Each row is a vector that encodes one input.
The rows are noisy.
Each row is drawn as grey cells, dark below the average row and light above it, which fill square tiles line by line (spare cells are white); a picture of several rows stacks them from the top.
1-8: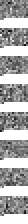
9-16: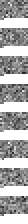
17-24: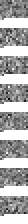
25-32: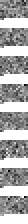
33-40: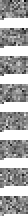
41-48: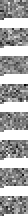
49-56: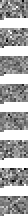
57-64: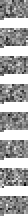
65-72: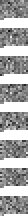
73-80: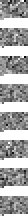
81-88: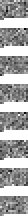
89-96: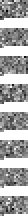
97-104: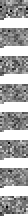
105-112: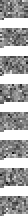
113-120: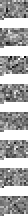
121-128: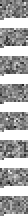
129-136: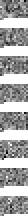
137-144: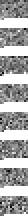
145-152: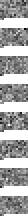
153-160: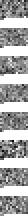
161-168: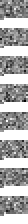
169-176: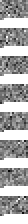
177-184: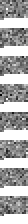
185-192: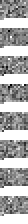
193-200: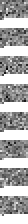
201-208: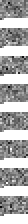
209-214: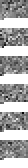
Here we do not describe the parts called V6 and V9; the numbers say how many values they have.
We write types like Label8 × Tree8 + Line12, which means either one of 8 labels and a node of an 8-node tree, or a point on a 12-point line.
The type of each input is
Line5 × (Tree11 + V9) × V6.
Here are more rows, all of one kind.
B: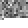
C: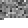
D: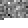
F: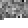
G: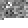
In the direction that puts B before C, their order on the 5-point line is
G, F, B, C, D.
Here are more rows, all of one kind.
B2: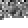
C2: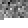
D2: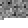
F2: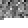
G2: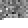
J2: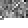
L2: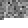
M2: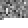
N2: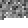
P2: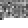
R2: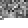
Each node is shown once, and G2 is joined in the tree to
L2 and M2.
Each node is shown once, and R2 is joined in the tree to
J2.
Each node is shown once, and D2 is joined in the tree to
P2.
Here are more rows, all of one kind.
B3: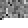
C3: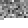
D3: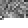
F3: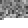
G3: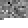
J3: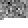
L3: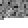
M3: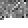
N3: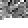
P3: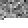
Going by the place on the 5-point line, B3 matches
G3 and N3.
